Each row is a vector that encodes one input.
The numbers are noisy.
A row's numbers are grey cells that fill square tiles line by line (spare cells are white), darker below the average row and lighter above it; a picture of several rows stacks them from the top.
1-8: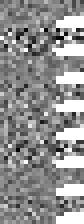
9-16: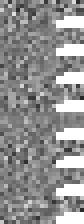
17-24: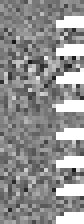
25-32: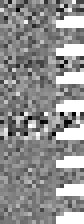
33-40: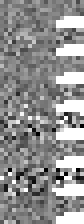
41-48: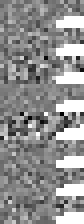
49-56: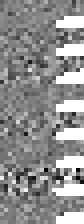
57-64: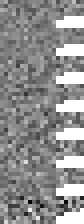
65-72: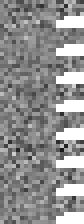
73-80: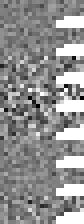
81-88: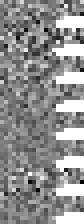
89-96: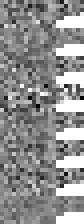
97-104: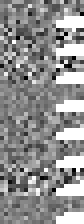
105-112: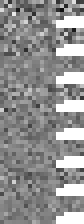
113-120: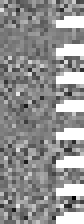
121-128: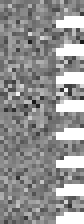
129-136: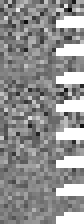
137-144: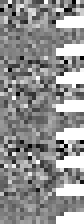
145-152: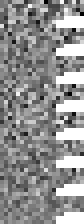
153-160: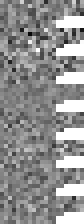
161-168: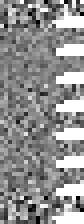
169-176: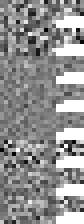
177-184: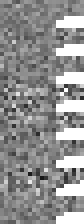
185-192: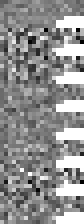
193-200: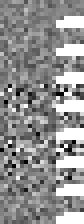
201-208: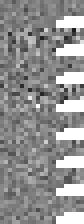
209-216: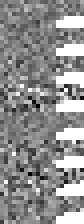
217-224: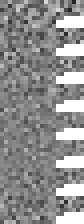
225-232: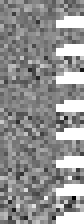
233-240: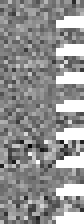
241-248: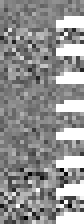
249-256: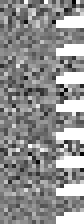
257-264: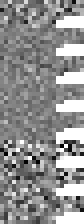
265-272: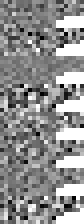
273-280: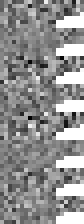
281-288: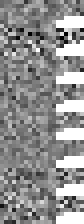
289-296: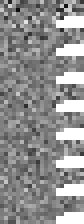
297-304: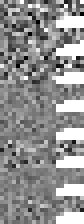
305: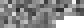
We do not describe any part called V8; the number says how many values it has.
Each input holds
a node of a 12-node tree, together with either one of 12 labels, a point on a 3-point line and a point on a 5-point line, or a node of a 12-node tree and a value of V8.
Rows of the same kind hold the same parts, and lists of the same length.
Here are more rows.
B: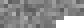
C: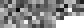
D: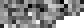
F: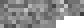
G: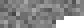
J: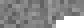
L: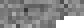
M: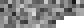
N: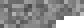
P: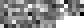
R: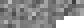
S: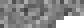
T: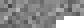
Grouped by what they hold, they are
B, D, J, L, N, S, T
C, F, G, M, P, R

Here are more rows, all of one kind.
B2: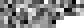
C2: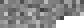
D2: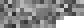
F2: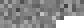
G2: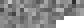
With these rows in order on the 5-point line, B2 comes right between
D2 and F2.
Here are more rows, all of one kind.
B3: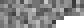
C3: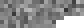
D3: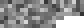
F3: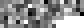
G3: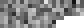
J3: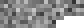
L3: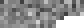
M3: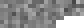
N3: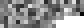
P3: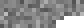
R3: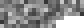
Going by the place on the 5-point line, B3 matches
D3, G3, J3 and L3.
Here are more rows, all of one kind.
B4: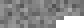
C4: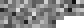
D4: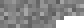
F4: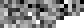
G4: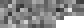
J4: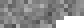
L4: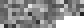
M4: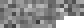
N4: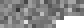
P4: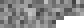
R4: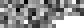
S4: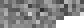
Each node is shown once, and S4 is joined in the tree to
F4 and M4.
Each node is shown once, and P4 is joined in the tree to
B4.
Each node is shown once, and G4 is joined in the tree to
F4.
